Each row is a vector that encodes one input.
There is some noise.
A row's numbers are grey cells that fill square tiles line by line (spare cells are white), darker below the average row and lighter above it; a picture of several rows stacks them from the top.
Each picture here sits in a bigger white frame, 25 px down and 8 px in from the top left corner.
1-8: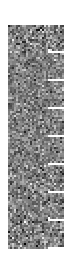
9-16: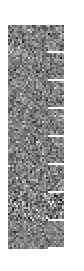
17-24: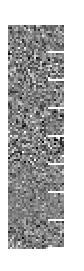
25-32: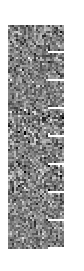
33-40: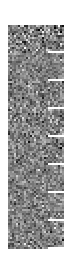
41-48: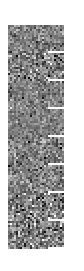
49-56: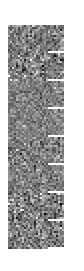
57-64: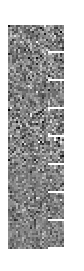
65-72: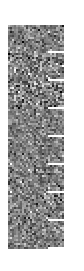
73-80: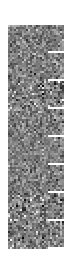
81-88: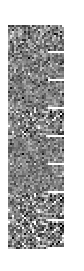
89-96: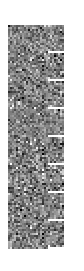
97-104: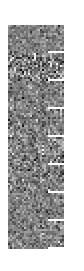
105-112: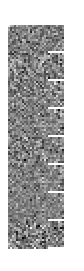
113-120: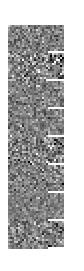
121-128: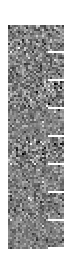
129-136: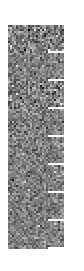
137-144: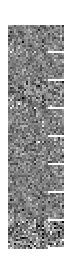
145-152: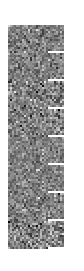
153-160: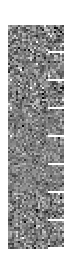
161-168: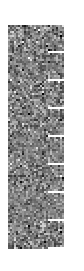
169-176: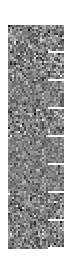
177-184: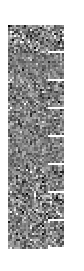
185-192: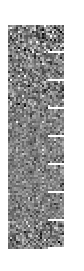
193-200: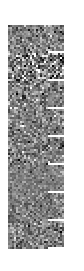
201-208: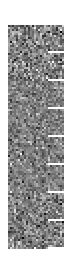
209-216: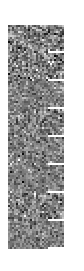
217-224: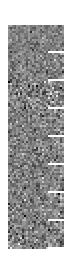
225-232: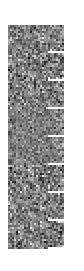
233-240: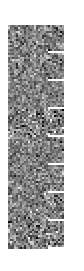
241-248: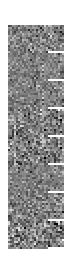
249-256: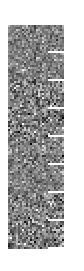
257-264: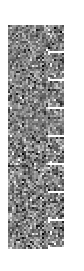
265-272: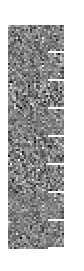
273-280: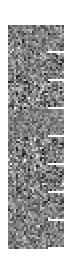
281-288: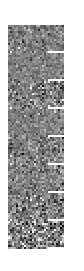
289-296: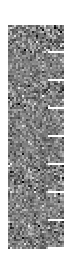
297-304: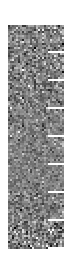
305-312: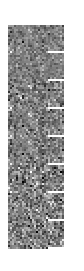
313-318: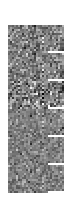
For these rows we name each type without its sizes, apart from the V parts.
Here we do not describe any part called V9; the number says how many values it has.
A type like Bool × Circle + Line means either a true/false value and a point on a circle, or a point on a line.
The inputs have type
List(Bool × V9 + Line).
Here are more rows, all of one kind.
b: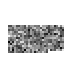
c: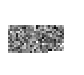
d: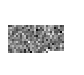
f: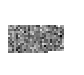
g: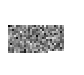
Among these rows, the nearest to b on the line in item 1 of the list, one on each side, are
f and g.
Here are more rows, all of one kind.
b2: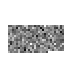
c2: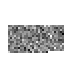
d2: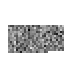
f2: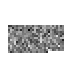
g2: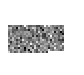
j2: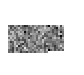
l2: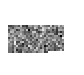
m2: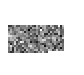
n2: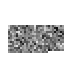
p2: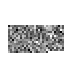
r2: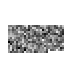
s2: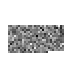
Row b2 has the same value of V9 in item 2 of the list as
d2, g2 and l2.
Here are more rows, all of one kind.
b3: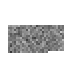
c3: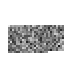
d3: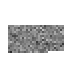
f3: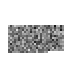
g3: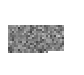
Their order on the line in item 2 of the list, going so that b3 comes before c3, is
d3, b3, f3, g3, c3.
